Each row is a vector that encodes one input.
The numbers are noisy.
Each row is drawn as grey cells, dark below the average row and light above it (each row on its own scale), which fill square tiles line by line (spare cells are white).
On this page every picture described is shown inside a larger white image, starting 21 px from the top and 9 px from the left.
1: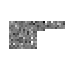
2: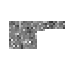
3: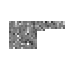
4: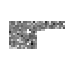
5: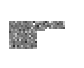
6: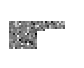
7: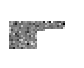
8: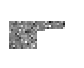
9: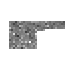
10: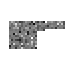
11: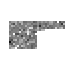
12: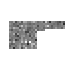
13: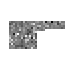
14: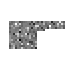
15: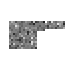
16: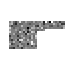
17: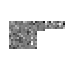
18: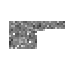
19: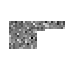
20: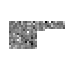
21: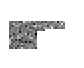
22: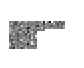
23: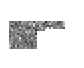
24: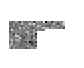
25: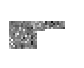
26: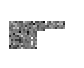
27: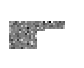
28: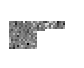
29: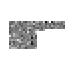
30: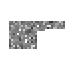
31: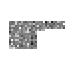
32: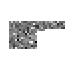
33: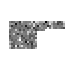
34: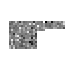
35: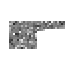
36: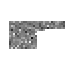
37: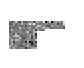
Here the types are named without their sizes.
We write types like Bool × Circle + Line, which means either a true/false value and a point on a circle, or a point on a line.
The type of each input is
(Bool × Bool × Bool + Unit) × Line.
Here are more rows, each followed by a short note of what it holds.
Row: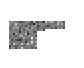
a point on a line
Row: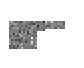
a point on a line
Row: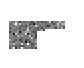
a point on a line
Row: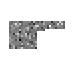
a point on a line
